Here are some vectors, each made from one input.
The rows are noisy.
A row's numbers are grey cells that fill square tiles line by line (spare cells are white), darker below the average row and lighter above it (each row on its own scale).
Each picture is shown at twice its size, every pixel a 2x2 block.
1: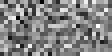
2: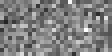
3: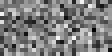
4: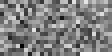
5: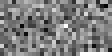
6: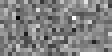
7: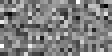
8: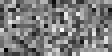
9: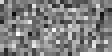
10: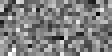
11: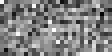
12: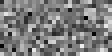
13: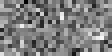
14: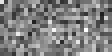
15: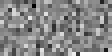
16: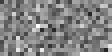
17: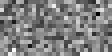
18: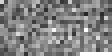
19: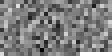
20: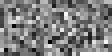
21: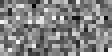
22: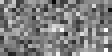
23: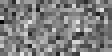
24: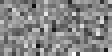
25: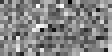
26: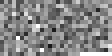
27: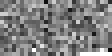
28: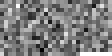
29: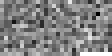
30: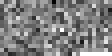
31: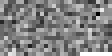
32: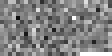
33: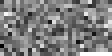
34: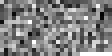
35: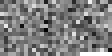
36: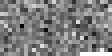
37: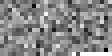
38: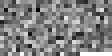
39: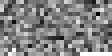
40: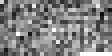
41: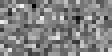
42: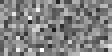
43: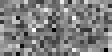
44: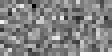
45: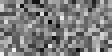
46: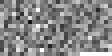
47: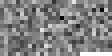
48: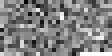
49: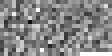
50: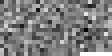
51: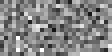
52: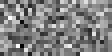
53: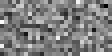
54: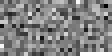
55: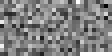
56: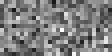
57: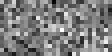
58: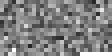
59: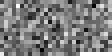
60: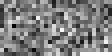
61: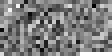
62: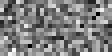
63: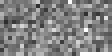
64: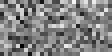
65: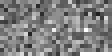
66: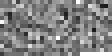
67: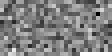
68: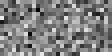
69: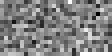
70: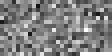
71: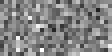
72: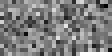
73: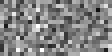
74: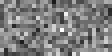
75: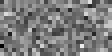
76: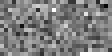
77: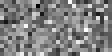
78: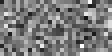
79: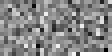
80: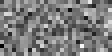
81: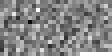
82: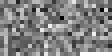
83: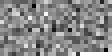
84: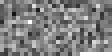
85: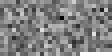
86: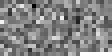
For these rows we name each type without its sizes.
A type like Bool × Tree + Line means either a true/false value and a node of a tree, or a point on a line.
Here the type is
Circle.
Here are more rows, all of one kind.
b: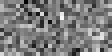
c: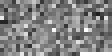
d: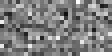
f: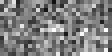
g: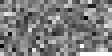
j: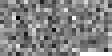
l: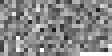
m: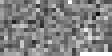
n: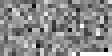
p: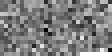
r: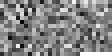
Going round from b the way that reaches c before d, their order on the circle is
b, m, c, f, r, j, l, n, d, p, g.
